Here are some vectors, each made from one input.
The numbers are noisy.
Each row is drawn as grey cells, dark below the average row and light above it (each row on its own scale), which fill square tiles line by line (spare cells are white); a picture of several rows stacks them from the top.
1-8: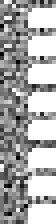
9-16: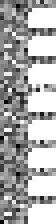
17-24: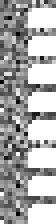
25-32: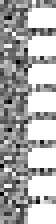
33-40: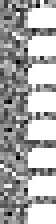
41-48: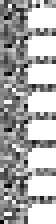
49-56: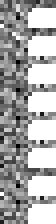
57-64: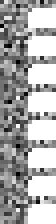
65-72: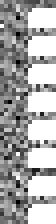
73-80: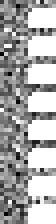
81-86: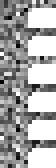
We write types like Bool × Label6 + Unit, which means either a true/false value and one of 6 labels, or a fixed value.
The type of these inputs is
Line3 × Line3 + Line11.
